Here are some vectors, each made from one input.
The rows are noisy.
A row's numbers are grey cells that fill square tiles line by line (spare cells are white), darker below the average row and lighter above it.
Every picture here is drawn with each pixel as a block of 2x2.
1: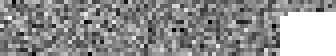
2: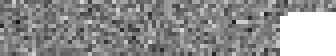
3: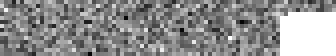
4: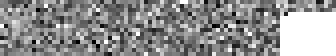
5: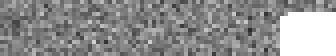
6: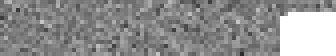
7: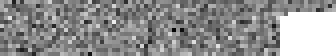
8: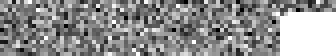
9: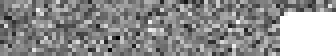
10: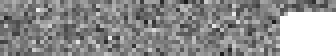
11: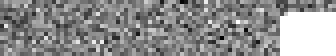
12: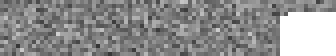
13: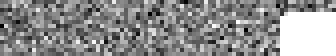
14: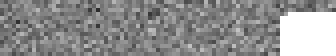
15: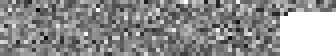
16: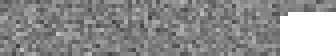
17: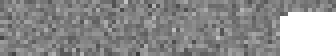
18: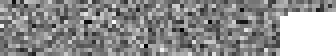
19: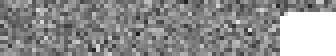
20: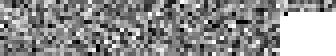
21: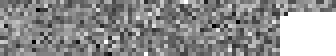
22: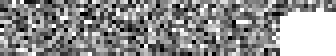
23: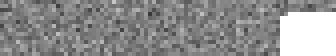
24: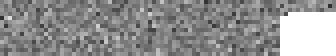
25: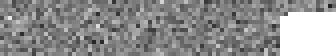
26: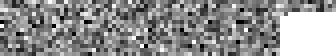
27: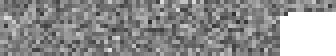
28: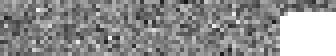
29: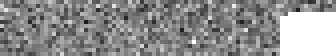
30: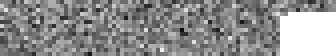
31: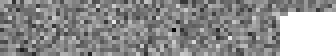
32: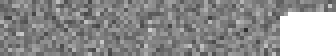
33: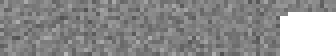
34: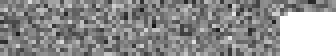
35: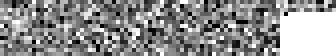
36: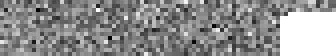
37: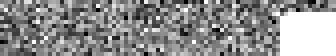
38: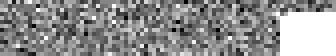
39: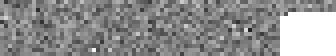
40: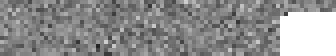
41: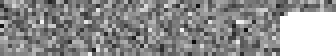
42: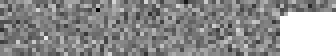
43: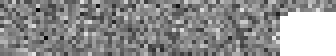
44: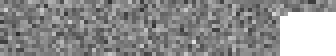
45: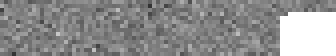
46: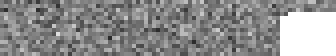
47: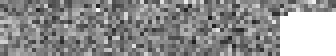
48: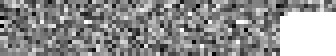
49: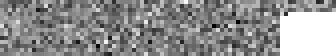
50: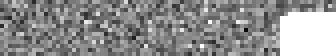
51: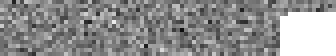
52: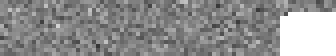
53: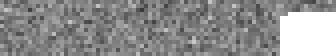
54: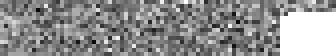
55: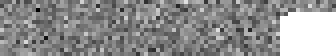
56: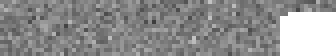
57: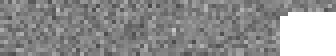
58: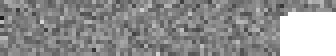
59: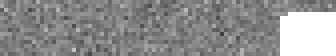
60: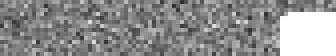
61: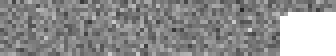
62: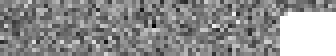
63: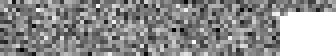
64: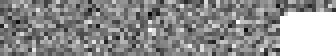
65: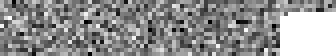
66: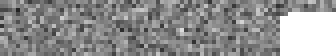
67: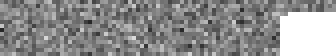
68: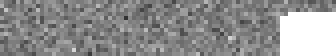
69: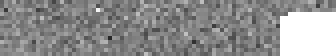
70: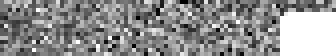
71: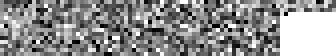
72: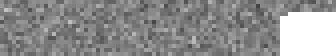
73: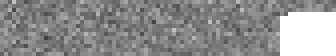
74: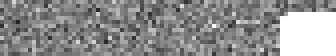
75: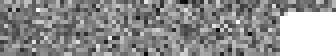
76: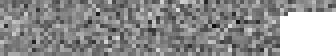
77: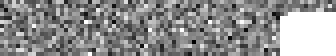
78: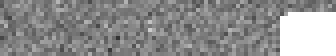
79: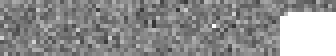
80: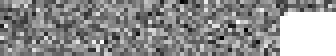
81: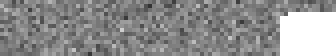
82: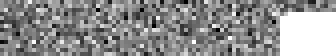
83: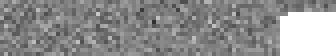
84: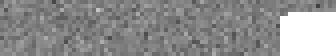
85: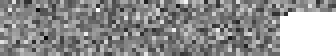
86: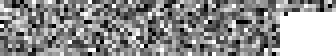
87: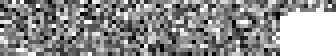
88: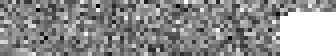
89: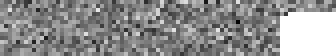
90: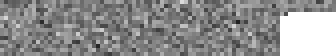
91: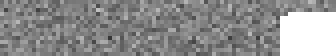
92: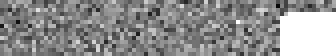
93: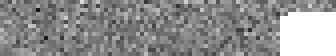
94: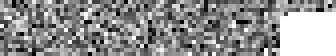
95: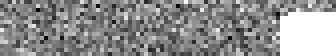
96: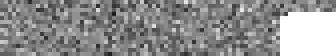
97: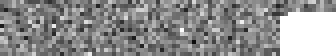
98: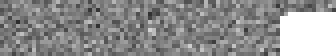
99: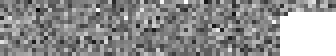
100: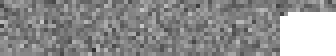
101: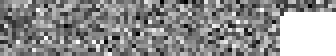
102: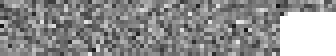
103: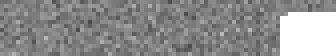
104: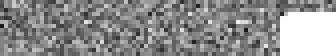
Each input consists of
a point on a 7-point line, together with either a point on an 11-point circle, or a fixed value.
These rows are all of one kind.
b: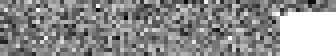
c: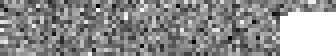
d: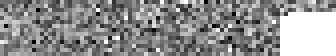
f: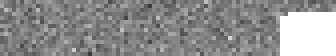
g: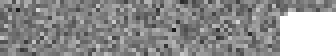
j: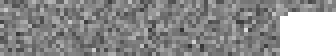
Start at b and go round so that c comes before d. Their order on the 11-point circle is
b, c, g, f, d, j.
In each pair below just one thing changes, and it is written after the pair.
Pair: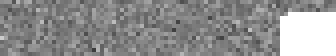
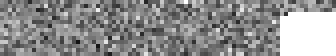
the place on the 7-point line
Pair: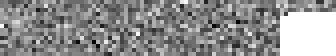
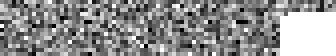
the place on the 7-point line
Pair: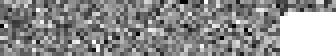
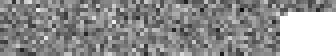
the place on the 11-point circle
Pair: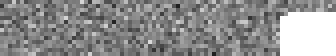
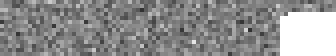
the place on the 11-point circle
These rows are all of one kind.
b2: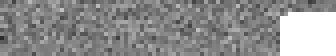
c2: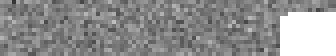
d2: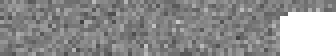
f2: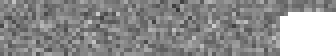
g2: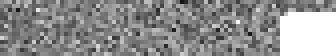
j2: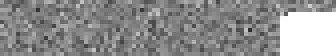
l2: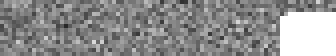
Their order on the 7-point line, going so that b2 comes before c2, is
j2, f2, d2, b2, l2, c2, g2.
